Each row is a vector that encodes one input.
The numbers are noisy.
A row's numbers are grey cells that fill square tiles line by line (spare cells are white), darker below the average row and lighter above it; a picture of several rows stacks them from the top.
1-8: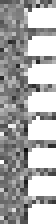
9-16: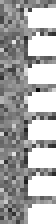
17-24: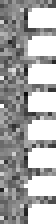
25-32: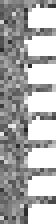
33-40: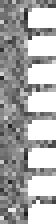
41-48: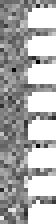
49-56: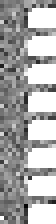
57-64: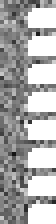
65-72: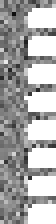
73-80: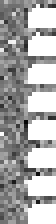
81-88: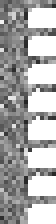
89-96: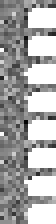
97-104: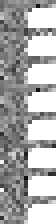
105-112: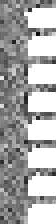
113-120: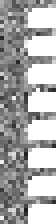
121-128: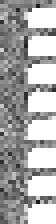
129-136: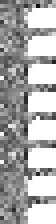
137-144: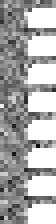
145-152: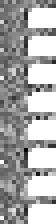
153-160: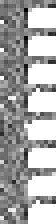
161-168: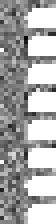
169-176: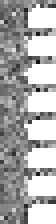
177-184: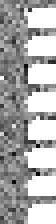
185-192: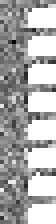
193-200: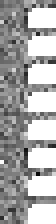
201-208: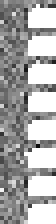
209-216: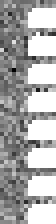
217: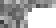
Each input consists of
one of 7 labels, together with either a point on a 5-point circle and a true/false value, or a fixed value.
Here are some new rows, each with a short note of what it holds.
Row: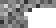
a point on a 5-point circle, one of 7 labels and a true/false value
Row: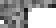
one of 7 labels
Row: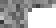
a point on a 5-point circle, one of 7 labels and a true/false value
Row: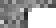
one of 7 labels
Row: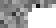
a point on a 5-point circle, one of 7 labels and a true/false value
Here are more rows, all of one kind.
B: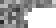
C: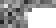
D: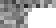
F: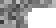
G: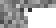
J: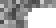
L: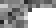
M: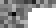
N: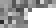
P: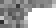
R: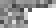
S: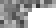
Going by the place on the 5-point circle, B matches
C, L and N.
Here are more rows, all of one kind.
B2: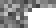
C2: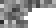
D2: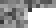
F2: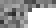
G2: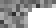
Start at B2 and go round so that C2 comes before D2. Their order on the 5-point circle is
B2, C2, D2, F2, G2.
